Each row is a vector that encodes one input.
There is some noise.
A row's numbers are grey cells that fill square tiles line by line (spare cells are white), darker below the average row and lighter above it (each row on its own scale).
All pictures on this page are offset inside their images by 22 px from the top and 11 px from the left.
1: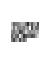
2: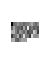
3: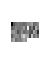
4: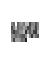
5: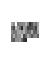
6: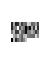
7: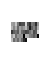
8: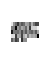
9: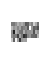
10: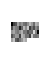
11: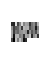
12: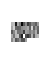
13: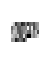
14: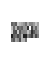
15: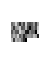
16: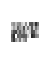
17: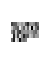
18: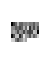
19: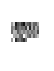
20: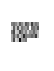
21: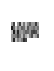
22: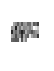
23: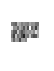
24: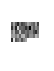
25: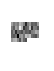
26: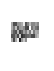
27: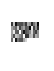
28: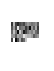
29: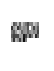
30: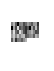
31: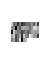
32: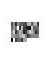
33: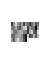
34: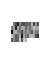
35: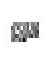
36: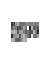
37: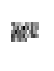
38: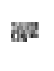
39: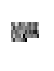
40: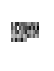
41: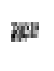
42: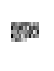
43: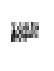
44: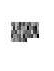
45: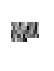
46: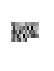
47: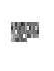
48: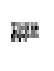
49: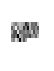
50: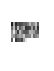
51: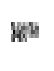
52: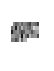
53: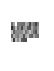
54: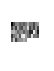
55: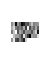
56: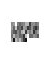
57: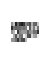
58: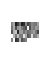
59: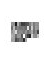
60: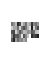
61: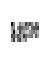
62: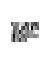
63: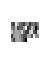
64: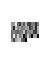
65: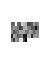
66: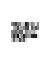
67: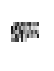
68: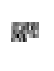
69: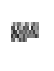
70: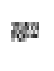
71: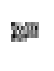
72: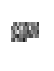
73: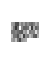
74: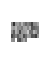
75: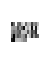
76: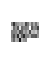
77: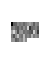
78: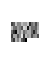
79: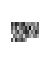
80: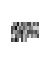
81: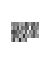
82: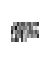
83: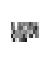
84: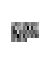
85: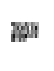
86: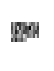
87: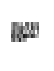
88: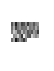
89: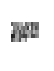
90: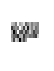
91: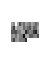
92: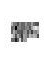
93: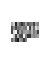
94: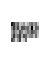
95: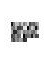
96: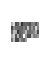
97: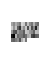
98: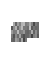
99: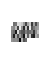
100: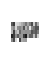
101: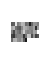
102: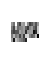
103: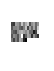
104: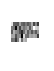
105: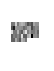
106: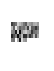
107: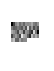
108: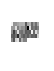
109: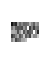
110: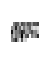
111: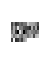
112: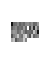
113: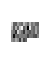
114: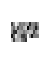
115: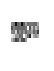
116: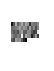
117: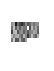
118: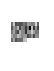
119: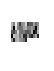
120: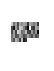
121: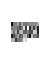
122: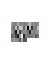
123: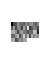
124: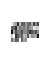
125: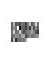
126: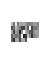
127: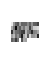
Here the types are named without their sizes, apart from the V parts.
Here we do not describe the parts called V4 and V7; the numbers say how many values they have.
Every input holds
a true/false value and a value of V7, together with either a point on a line, or a value of V4.
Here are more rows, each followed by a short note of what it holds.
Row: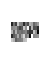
a true/false value, a value of V4 and a value of V7
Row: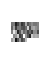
a true/false value, a value of V4 and a value of V7
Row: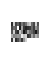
a true/false value, a value of V4 and a value of V7
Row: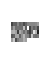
a true/false value, a value of V4 and a value of V7
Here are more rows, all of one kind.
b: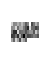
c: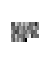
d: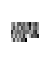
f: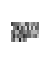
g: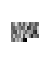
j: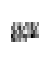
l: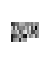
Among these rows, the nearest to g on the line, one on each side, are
c and d.
